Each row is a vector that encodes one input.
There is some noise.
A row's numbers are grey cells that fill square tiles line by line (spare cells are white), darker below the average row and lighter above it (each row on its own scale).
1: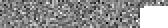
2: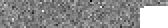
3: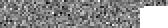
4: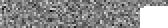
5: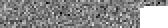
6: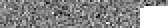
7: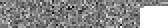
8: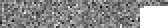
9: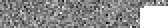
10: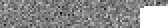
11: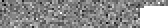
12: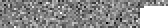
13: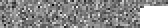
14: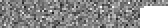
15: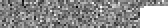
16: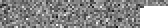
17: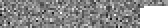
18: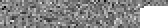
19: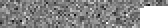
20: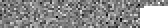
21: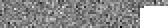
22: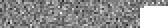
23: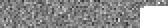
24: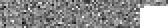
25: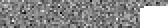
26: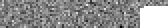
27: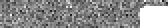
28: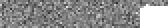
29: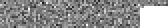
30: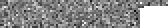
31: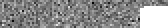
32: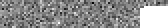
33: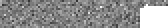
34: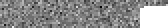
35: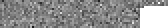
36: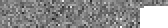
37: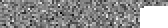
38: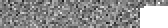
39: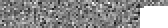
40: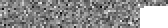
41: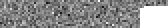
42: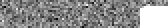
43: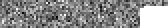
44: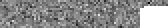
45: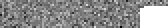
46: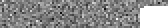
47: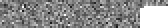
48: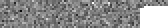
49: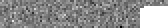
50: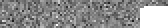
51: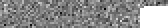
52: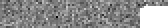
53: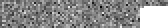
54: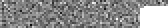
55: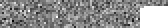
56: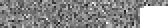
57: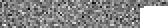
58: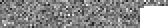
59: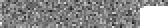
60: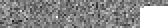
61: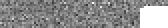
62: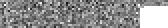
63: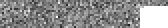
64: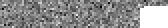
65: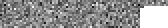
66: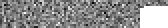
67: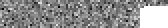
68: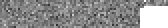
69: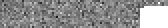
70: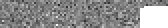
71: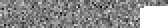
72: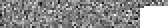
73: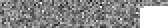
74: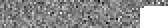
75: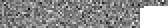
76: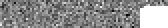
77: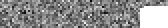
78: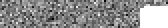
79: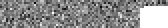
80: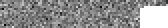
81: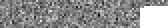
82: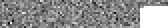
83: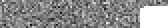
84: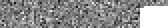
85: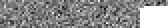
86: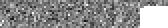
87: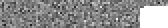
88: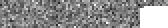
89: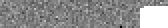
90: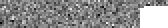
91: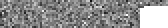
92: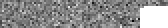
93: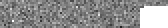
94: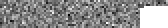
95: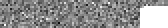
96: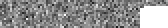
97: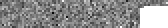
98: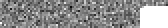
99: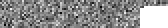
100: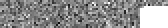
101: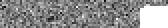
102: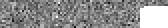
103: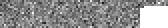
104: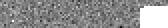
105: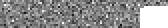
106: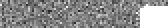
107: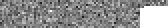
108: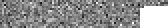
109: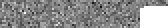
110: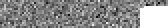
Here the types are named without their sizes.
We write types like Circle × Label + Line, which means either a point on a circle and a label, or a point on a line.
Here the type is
(Circle + Unit) × Line × (Tree + Unit).
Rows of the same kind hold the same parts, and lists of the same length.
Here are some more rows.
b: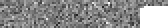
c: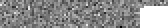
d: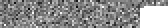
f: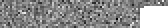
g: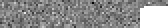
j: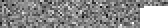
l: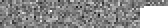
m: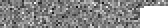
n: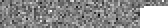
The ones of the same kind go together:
b, m
c, d
f, g, j
l, n

